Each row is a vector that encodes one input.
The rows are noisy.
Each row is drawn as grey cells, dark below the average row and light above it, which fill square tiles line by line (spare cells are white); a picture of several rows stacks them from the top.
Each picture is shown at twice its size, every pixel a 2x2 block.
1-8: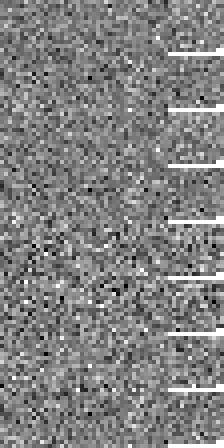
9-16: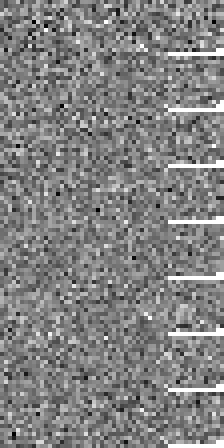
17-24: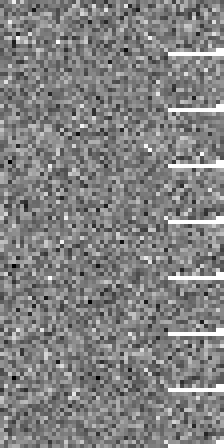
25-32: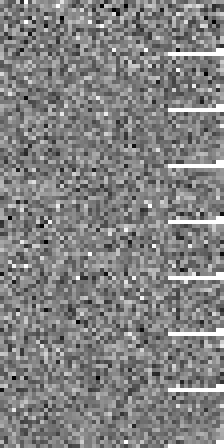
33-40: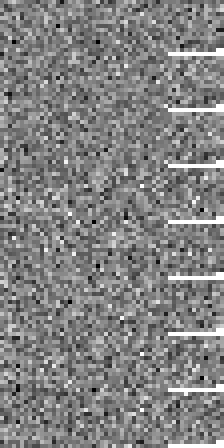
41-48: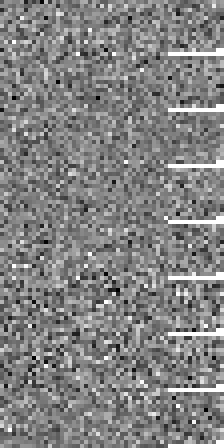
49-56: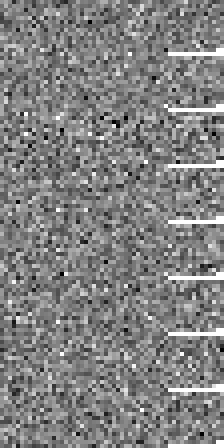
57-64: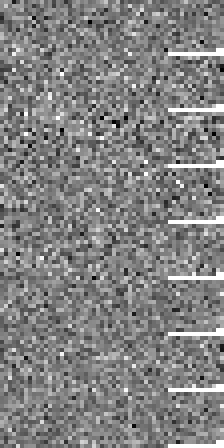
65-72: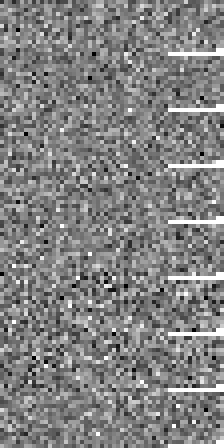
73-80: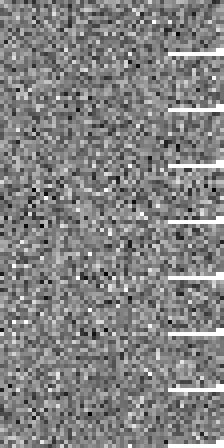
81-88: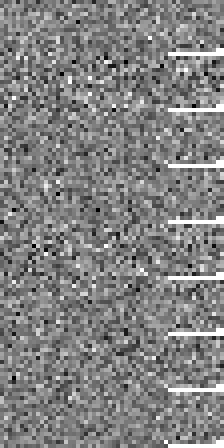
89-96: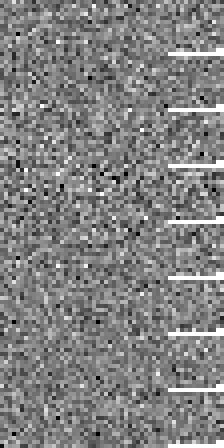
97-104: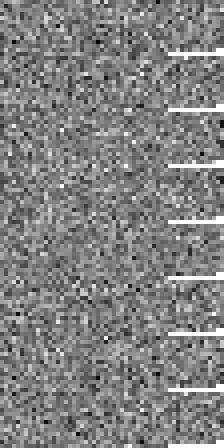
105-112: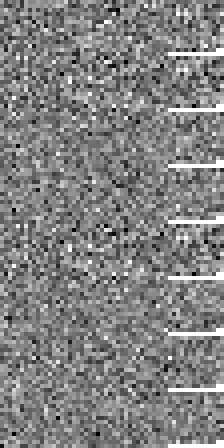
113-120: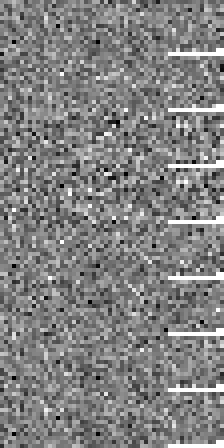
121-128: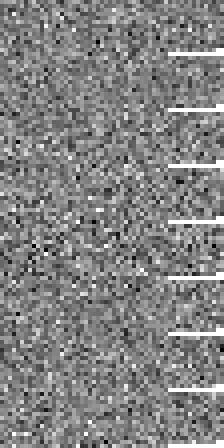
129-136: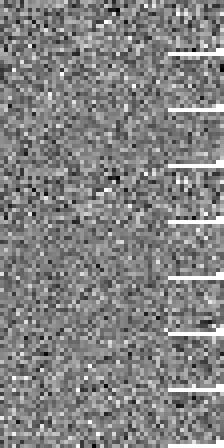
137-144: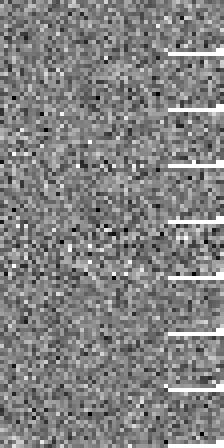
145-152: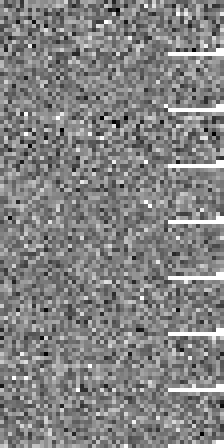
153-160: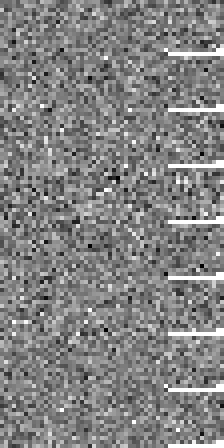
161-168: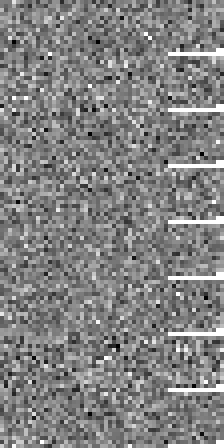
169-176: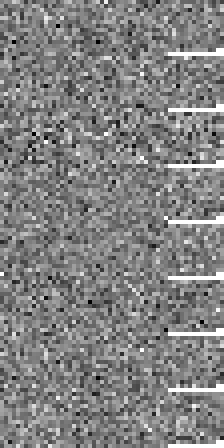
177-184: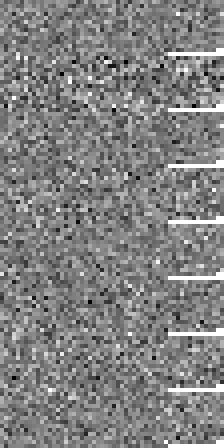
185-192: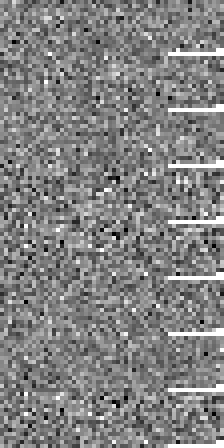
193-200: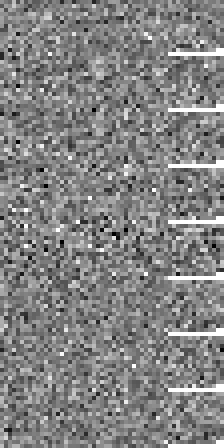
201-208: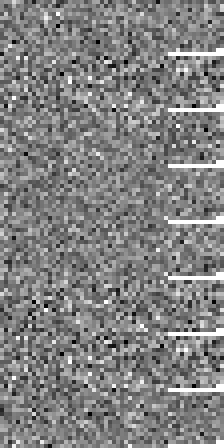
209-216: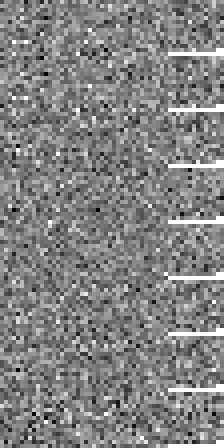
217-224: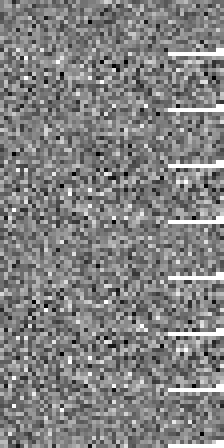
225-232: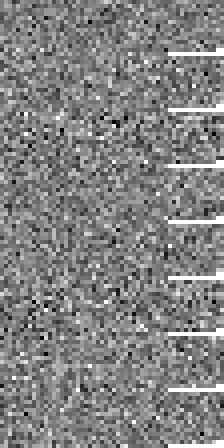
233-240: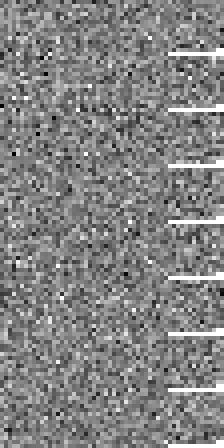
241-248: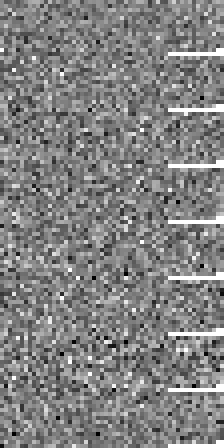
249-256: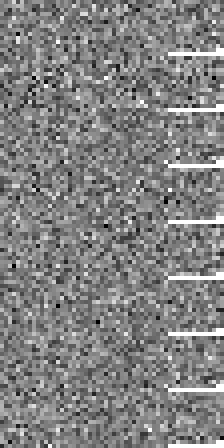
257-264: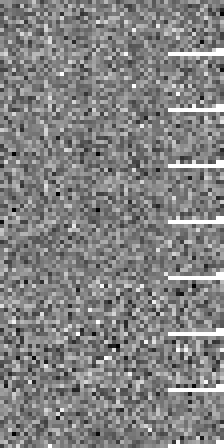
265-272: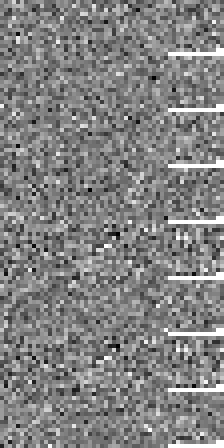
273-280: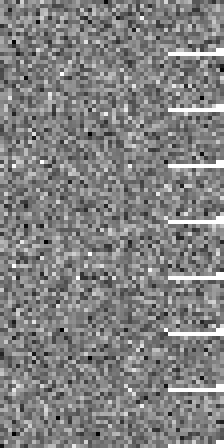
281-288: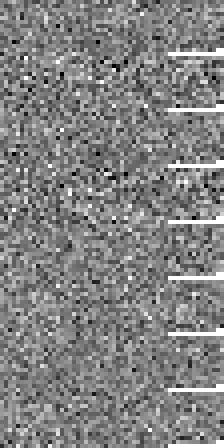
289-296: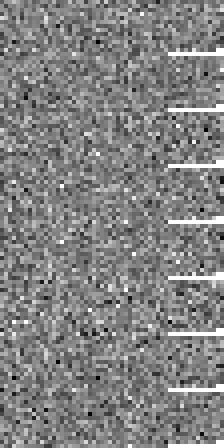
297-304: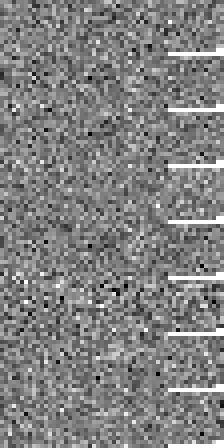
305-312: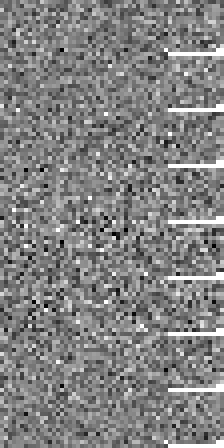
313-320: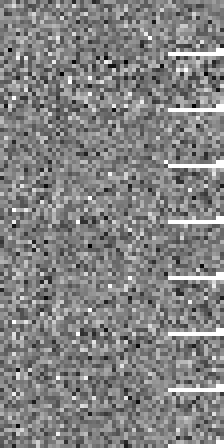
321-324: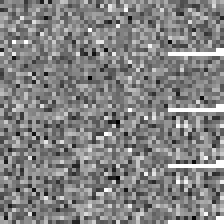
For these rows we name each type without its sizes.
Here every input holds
either a label, or a point on each of two lines.
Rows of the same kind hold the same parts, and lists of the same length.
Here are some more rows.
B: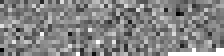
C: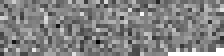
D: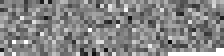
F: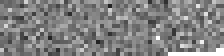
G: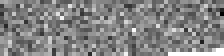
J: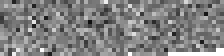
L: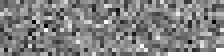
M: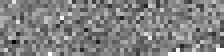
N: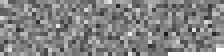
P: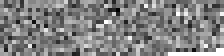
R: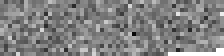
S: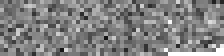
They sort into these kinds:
B, C, D, F, G, J, M, N, R, S
L, P

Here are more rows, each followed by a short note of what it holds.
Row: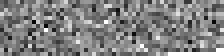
a label
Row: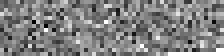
a label
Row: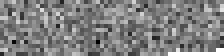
a point on each of two lines
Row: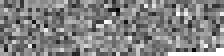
a label
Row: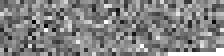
a label
